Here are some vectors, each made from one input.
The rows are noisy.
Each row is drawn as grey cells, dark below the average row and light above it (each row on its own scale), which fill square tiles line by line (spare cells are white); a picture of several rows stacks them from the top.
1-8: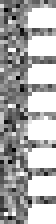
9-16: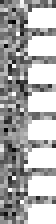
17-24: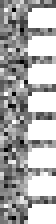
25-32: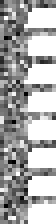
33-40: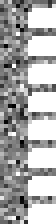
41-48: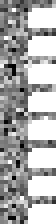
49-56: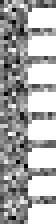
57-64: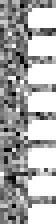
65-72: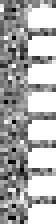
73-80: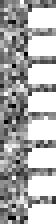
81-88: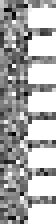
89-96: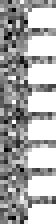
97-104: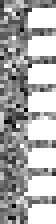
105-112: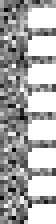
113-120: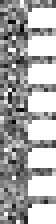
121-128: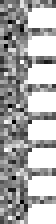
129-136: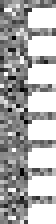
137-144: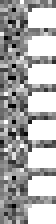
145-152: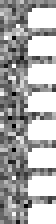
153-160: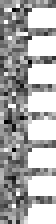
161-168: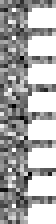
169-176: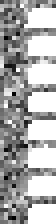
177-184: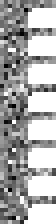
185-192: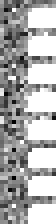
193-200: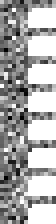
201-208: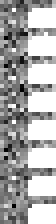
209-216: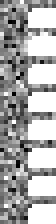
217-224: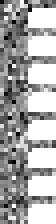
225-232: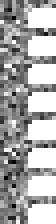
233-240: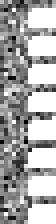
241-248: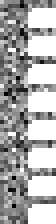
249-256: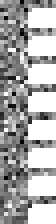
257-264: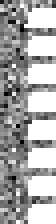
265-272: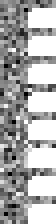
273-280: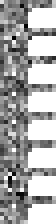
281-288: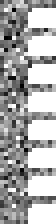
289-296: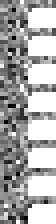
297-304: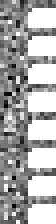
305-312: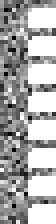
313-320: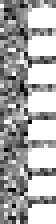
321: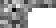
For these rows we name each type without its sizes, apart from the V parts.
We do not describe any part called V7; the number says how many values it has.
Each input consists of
a list of items, each a label and a value of V7.
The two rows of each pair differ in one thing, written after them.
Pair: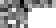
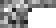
the value of V7 in item 1 of the list
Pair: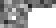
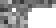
the label in item 2 of the list
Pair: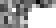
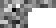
the value of V7 in item 1 of the list
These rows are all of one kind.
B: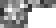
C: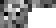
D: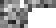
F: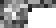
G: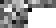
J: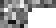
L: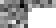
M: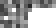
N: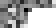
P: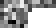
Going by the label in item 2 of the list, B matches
L, M and P.
